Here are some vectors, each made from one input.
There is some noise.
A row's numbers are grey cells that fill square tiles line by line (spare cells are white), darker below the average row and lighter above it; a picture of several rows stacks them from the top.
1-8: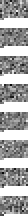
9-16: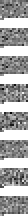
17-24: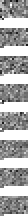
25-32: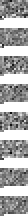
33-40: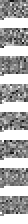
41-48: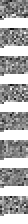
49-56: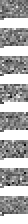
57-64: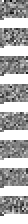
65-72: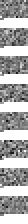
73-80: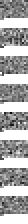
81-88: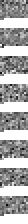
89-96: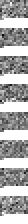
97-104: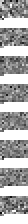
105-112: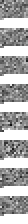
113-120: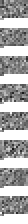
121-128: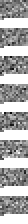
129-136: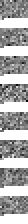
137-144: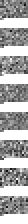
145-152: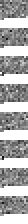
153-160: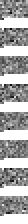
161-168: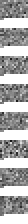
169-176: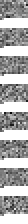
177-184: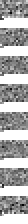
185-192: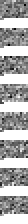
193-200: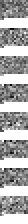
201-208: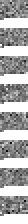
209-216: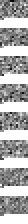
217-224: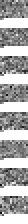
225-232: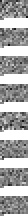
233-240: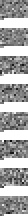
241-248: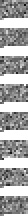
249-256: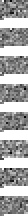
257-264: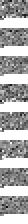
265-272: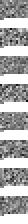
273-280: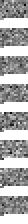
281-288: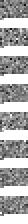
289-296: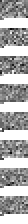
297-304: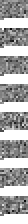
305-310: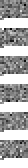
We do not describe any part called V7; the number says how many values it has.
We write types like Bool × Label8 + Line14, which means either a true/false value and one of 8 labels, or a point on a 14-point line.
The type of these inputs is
Label11 + Line8 × (Tree11 + V7).
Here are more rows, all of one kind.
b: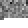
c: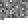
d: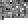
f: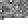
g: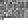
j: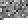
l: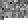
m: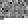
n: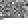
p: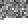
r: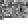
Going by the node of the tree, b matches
d, j, l and m.
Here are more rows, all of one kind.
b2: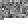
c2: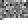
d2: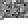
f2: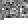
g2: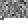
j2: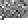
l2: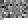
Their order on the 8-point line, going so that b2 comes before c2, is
f2, l2, b2, c2, g2, d2, j2.
